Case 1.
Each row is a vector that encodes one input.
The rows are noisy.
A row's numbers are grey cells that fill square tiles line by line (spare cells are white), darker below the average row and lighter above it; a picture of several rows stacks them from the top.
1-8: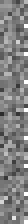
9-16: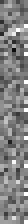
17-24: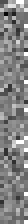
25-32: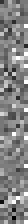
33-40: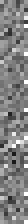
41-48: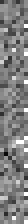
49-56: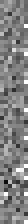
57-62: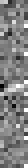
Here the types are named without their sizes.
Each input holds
a point on a line and a true/false value.
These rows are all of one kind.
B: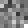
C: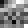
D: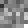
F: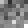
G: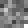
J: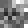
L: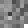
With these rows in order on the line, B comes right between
F and J.
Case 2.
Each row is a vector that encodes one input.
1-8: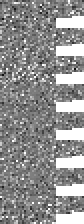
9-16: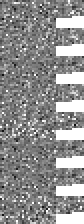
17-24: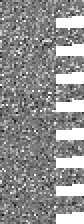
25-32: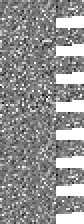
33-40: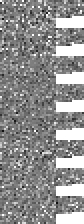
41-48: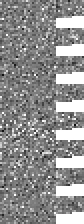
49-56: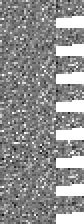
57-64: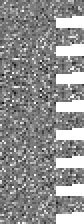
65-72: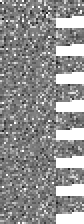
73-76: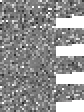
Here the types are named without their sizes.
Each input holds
either a point on a line, or a node of a tree.
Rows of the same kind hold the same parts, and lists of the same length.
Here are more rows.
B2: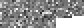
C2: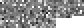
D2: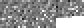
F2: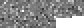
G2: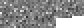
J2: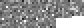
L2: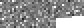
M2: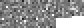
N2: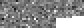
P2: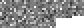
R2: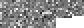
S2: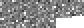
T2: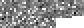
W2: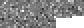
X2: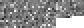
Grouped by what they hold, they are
B2, C2, F2, G2, N2, P2, R2, T2, W2, X2
D2, J2, L2, M2, S2

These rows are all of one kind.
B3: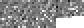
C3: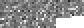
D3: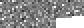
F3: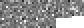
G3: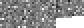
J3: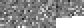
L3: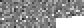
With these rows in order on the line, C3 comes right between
B3 and F3.
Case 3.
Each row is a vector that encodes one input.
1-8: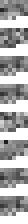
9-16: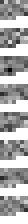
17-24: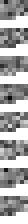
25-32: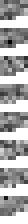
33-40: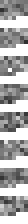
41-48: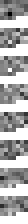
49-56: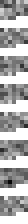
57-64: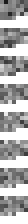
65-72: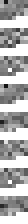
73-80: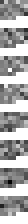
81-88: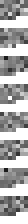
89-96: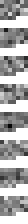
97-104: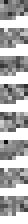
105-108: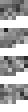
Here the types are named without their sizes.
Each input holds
either a fixed value, or a point on each of two lines, or three true/false values.
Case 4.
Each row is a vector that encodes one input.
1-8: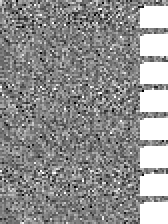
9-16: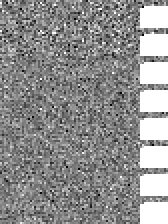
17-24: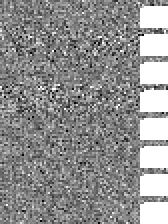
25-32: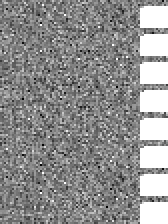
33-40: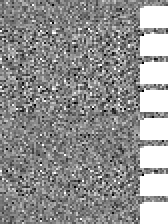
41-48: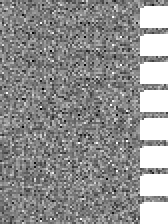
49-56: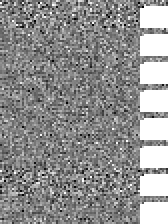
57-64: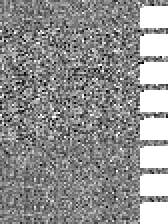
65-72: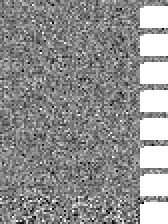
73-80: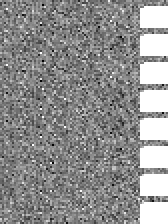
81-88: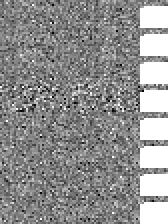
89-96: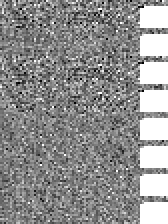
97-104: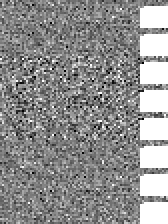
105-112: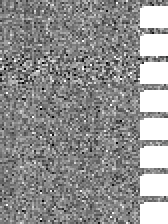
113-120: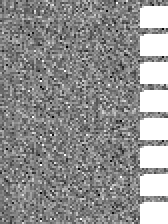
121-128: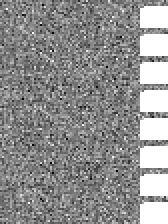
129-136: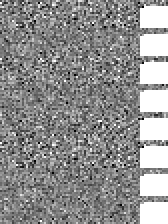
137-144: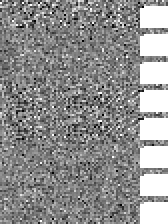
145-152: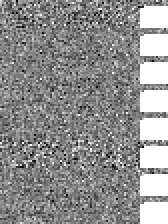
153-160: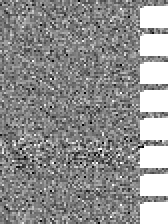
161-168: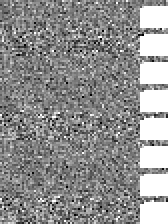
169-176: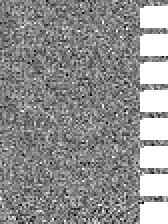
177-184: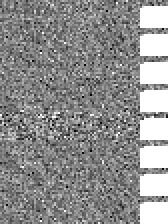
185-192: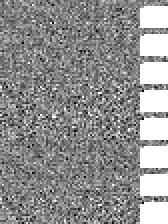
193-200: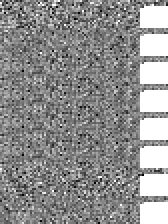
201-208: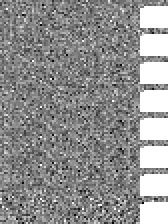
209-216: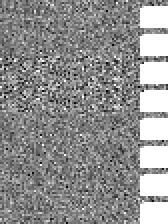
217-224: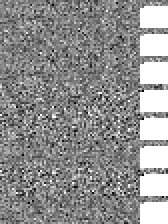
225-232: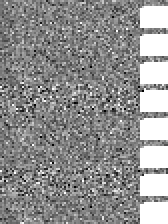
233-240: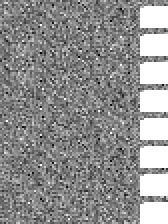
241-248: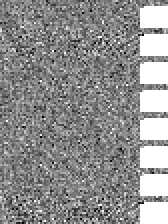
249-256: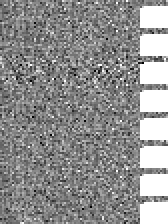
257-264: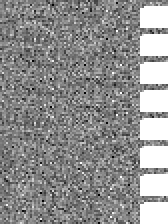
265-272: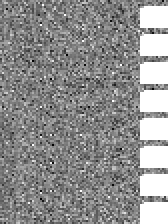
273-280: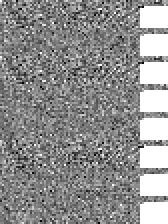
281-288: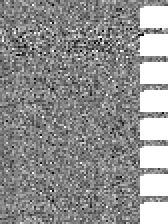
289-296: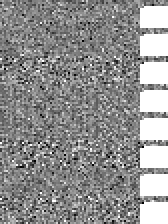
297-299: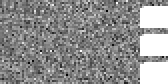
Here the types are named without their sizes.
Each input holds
either a node of a tree, or four true/false values.
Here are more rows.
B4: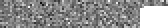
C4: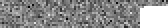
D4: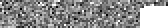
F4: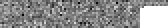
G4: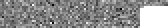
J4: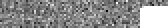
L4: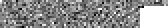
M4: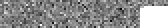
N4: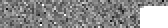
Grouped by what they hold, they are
B4, C4, F4, G4, J4, M4, N4
D4, L4

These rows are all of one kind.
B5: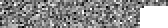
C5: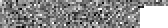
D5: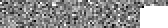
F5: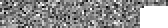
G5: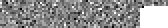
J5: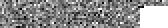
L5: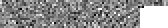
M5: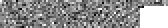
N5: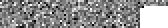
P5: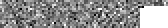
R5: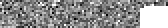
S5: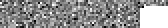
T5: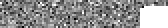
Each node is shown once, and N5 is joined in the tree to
S5.
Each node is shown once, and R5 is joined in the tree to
T5.
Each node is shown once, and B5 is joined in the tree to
F5.
